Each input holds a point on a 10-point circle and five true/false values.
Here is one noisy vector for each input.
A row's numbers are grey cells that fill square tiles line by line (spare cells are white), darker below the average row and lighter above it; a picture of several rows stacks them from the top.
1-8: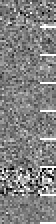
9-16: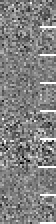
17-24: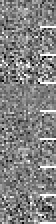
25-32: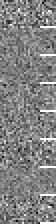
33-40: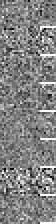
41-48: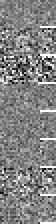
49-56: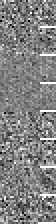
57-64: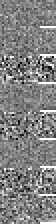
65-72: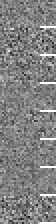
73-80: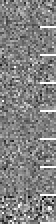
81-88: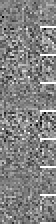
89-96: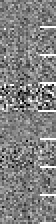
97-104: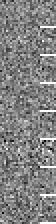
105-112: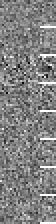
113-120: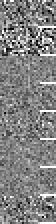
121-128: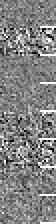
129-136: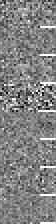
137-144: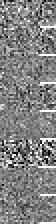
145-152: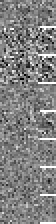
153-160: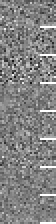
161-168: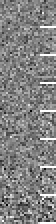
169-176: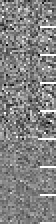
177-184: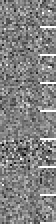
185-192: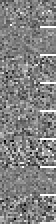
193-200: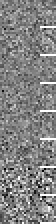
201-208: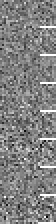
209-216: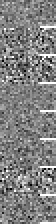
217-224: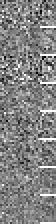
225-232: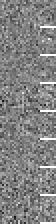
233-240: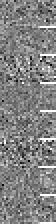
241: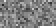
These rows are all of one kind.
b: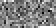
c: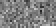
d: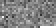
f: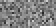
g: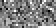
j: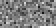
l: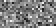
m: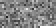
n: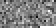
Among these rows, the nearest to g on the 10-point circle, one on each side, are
f and l.
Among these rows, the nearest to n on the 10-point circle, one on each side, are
b and c.
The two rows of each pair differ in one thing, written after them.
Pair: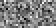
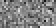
the place on the 10-point circle
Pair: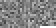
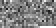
one of the five true/false values
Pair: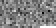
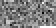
the place on the 10-point circle
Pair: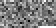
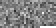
the place on the 10-point circle
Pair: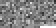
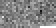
the place on the 10-point circle
